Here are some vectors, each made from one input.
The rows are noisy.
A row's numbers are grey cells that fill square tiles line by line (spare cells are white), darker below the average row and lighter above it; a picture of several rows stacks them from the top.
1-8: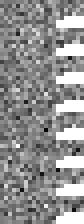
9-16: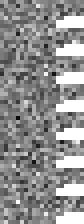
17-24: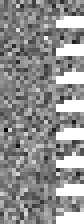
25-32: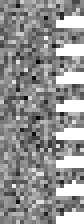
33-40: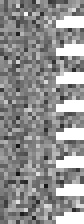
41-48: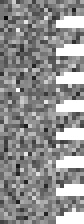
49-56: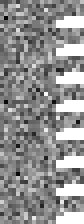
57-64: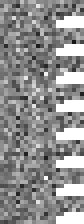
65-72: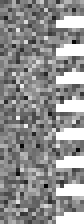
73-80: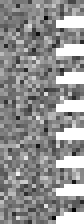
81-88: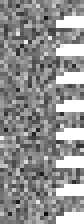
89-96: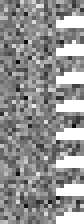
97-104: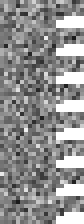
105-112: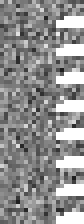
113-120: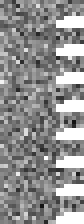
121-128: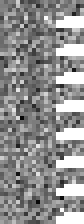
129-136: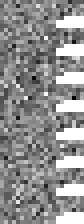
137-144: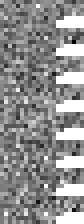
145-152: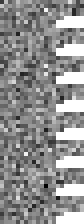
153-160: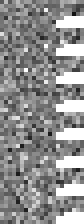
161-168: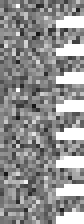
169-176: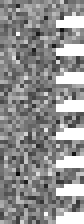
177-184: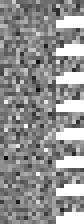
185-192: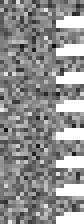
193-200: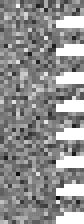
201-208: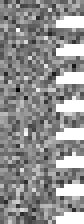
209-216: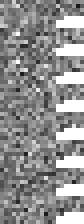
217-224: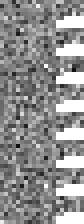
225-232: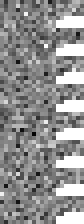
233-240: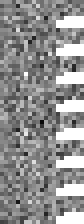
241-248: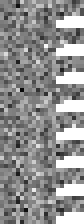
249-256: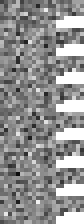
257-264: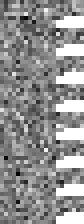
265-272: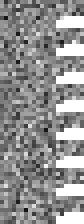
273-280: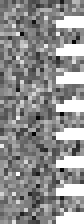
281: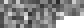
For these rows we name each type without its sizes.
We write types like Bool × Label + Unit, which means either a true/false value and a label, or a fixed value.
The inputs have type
Bool × Circle × (Circle + Unit).
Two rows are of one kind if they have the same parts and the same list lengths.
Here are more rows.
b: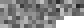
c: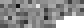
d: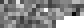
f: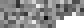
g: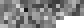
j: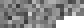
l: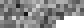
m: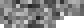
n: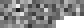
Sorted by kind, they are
b, d, g, m, n
c, f, j, l

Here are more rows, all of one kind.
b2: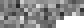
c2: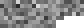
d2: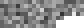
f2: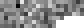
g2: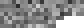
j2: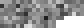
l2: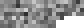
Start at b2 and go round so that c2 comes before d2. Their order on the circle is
b2, f2, g2, j2, l2, c2, d2.
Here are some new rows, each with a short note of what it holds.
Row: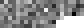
a point on each of two circles and a true/false value
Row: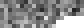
a point on each of two circles and a true/false value
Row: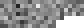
a point on a circle and a true/false value
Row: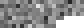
a point on a circle and a true/false value
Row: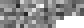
a point on a circle and a true/false value
